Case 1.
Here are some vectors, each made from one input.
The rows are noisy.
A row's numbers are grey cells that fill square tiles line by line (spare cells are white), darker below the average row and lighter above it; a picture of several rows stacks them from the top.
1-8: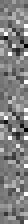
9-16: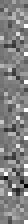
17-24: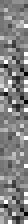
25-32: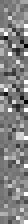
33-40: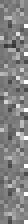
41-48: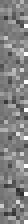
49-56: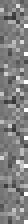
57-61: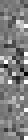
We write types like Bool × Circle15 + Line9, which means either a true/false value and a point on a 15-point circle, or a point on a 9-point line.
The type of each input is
List2(Line4).
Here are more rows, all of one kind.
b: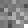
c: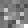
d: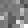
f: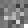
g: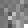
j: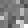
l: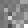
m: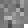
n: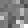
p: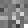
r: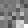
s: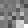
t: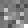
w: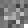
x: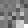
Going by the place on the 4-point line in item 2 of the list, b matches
d, j, n and p.
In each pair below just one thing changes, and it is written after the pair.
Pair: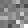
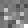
the place on the 4-point line in item 2 of the list
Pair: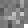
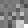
the place on the 4-point line in item 1 of the list
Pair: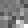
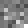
the place on the 4-point line in item 1 of the list
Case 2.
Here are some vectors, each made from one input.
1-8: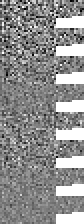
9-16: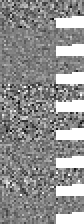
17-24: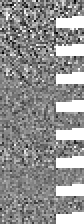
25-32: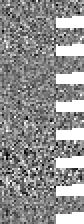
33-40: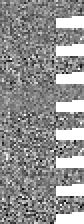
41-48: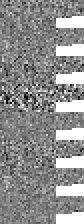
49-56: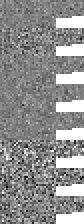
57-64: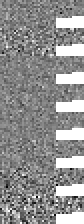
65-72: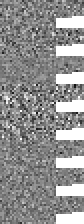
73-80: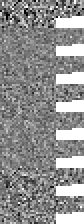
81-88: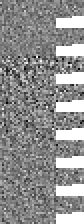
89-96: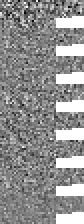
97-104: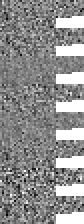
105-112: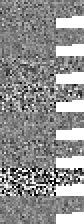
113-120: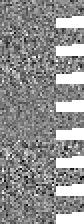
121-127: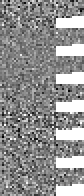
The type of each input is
Bool × Bool × Bool × Bool + Circle8 + Unit.
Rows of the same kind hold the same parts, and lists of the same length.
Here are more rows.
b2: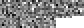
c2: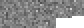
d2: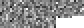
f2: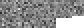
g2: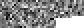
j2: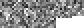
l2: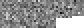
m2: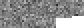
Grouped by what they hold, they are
b2, g2
c2, j2, l2, m2
d2, f2

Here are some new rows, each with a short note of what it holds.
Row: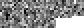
four true/false values
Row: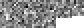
a point on an 8-point circle
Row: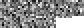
four true/false values
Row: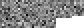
a fixed value
